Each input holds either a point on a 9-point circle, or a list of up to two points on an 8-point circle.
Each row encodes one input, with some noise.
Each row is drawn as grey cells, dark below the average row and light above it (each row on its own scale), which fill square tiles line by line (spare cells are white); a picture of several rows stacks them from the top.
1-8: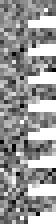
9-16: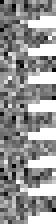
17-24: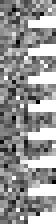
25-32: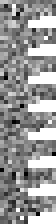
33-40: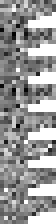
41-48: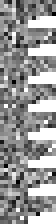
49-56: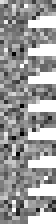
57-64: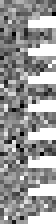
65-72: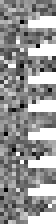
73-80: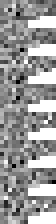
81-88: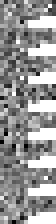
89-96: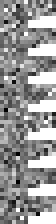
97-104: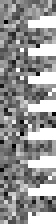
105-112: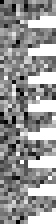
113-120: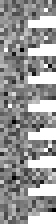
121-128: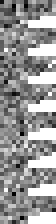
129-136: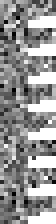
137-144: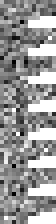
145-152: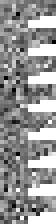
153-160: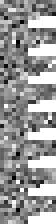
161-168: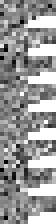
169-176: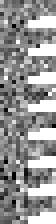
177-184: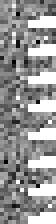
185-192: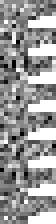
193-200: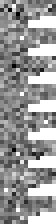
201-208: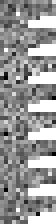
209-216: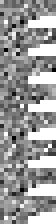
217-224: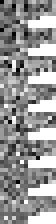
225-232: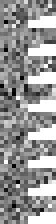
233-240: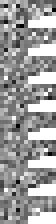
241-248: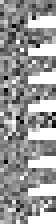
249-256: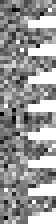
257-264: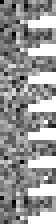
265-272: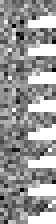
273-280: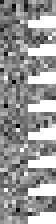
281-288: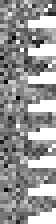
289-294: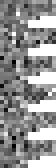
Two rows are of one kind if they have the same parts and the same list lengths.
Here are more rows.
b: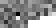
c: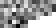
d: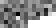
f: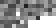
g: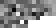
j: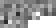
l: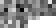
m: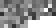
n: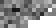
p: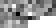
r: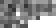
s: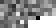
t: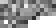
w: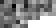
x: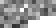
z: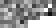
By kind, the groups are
b, d
c, t, x
f, g, n, r, s, w
j, l, m, p, z

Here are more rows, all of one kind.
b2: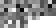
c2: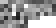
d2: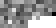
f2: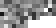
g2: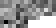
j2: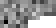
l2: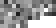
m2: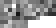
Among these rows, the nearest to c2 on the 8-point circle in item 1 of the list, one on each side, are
g2 and m2.
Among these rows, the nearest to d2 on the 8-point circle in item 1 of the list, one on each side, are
b2 and j2.
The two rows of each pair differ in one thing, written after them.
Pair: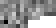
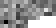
the place on the 8-point circle in item 1 of the list
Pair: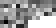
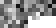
the place on the 8-point circle in item 1 of the list
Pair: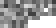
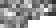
the place on the 8-point circle in item 1 of the list
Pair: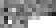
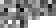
the place on the 8-point circle in item 1 of the list
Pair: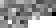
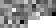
the place on the 8-point circle in item 2 of the list
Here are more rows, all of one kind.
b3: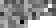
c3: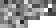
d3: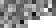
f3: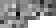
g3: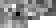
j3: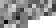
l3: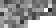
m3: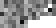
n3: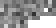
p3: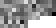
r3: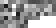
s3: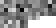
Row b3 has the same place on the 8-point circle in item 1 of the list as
d3, l3, m3 and n3.
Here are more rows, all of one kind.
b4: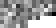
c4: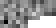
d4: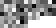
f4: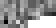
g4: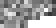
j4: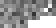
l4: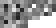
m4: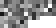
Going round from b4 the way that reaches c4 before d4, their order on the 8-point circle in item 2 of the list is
b4, g4, c4, f4, m4, d4, j4, l4.
